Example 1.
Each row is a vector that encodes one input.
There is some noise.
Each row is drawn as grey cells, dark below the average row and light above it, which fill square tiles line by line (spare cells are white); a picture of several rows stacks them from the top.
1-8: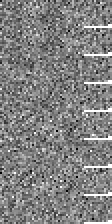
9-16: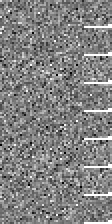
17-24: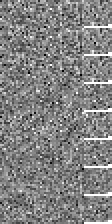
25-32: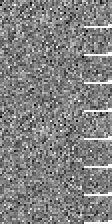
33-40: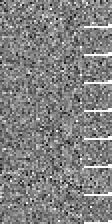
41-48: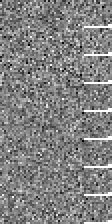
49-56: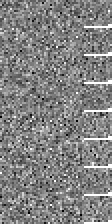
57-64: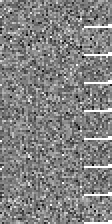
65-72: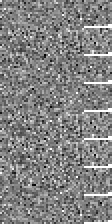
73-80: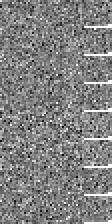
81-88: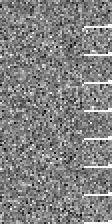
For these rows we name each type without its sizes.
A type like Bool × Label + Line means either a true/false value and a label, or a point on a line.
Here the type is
Bool × Bool × Bool × (Tree + Unit).
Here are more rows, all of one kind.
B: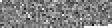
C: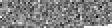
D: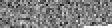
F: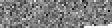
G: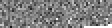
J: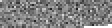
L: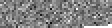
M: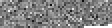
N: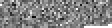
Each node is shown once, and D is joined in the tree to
G.
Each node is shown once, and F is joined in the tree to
C.
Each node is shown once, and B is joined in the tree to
J and N.
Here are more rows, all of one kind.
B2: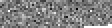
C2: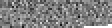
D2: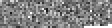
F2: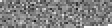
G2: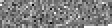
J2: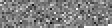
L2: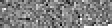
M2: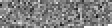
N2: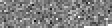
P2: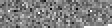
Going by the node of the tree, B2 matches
F2, G2, J2 and N2.
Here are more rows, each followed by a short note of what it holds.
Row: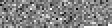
three true/false values
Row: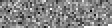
three true/false values
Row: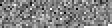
three true/false values
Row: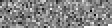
three true/false values
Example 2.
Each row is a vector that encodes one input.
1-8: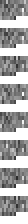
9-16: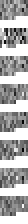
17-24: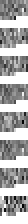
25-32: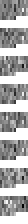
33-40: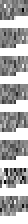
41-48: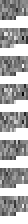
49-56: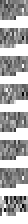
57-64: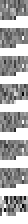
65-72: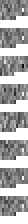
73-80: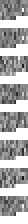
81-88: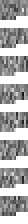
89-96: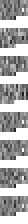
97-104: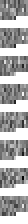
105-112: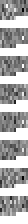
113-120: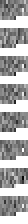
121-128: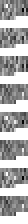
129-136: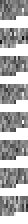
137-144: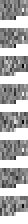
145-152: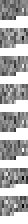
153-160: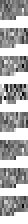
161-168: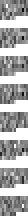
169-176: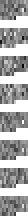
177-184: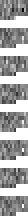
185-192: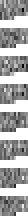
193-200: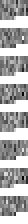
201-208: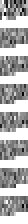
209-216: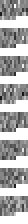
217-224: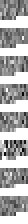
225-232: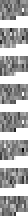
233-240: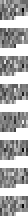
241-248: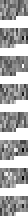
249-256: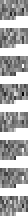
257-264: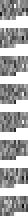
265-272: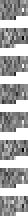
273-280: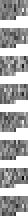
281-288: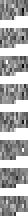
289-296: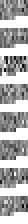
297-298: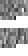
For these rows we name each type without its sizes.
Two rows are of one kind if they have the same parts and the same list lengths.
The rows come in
3 kinds.
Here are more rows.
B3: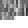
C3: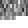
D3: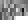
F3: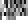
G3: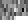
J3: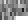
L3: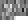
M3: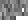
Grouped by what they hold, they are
B3, C3, D3, G3, J3, L3
F3
M3

